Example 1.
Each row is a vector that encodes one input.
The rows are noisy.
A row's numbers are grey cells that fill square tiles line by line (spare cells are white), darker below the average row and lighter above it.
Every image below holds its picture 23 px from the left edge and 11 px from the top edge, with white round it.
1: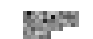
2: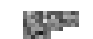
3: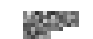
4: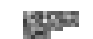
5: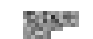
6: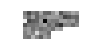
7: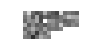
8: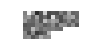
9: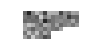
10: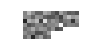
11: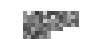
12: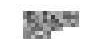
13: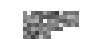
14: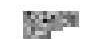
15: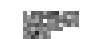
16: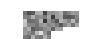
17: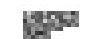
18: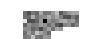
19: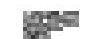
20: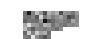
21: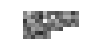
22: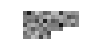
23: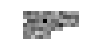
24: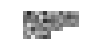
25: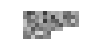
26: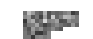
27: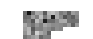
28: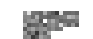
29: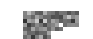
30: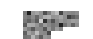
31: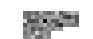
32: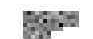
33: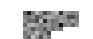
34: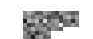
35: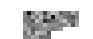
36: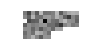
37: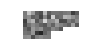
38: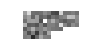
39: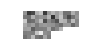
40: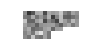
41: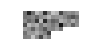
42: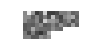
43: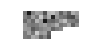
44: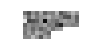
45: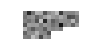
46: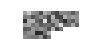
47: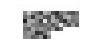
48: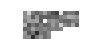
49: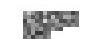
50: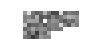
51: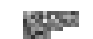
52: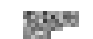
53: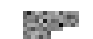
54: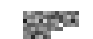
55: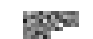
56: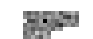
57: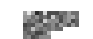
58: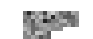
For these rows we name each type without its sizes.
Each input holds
a point on a circle and a true/false value.
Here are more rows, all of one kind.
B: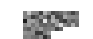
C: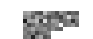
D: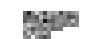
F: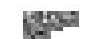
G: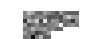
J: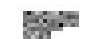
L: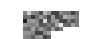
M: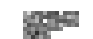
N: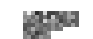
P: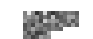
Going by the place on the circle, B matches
D and L.
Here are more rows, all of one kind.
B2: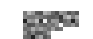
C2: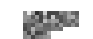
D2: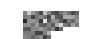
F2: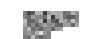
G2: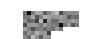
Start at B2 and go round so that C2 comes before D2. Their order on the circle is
B2, F2, C2, G2, D2.
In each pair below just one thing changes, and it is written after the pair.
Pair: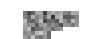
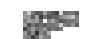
the true/false value
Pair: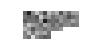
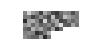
the true/false value
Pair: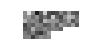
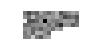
the true/false value
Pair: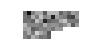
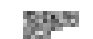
the place on the circle
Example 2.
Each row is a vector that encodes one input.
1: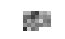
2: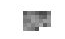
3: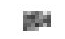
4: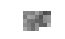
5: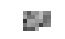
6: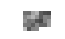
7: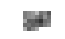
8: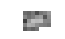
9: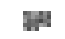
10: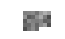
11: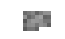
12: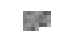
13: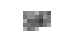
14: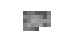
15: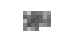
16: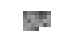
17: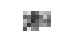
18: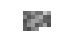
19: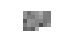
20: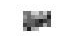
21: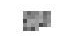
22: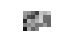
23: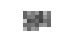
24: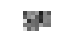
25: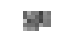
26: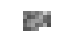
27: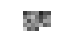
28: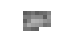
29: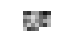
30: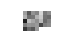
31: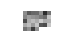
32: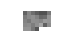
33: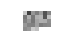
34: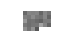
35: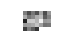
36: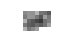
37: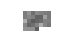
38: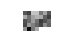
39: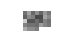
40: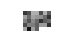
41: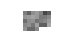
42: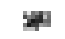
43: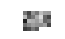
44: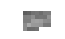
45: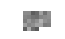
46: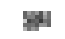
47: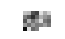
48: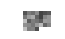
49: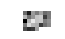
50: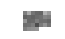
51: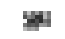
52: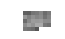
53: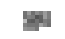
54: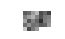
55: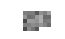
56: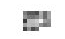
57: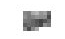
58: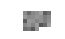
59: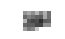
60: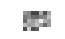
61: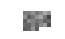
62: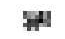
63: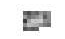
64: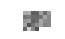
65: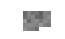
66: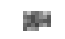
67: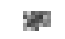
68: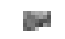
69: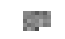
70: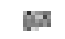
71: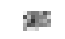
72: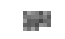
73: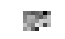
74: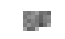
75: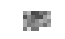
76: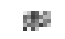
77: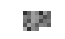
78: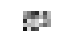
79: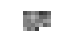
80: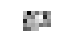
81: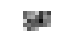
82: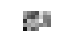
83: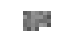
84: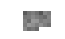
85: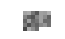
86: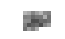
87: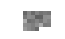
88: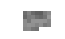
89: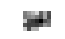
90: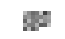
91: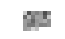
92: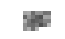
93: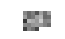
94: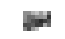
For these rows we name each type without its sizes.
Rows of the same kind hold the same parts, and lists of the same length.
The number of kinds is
3.
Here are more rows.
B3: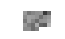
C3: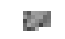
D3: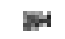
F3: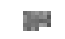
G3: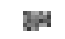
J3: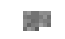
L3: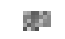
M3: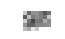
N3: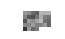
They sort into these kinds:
B3, C3
D3, F3, G3, J3, L3, N3
M3

